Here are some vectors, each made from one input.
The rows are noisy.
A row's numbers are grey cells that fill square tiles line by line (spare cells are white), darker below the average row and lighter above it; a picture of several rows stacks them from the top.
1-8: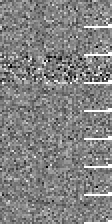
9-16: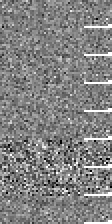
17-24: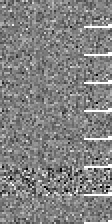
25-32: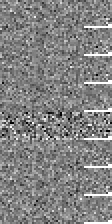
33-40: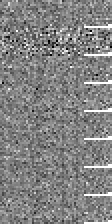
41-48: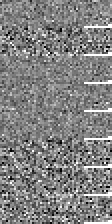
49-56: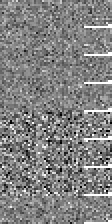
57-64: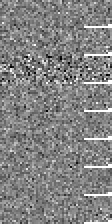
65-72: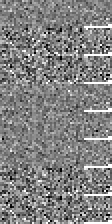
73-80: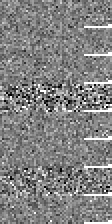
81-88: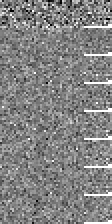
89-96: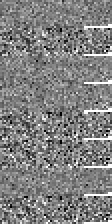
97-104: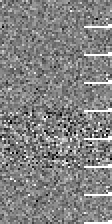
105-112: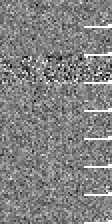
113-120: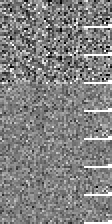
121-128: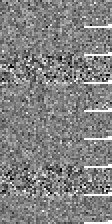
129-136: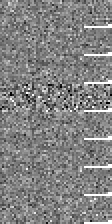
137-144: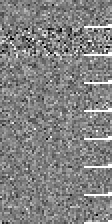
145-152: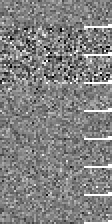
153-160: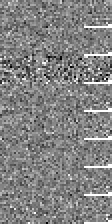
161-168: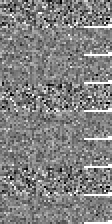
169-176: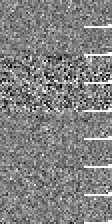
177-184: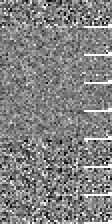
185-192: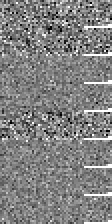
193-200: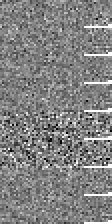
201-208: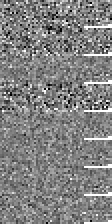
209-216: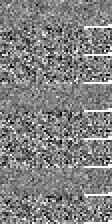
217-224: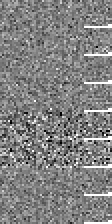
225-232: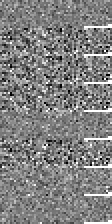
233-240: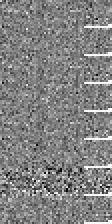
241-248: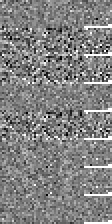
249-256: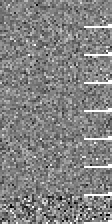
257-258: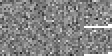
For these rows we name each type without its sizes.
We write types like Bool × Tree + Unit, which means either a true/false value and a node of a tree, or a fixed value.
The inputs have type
Bool × List(Line).
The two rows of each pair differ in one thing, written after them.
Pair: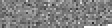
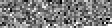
the true/false value
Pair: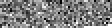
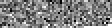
the place on the line in item 1 of the list
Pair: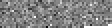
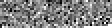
the true/false value
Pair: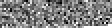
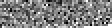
the place on the line in item 1 of the list
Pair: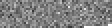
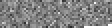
the place on the line in item 1 of the list
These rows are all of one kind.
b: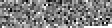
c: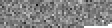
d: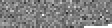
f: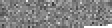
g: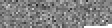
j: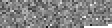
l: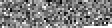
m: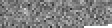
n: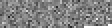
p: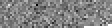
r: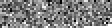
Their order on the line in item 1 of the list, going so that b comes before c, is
j, b, n, l, d, r, f, m, g, c, p.
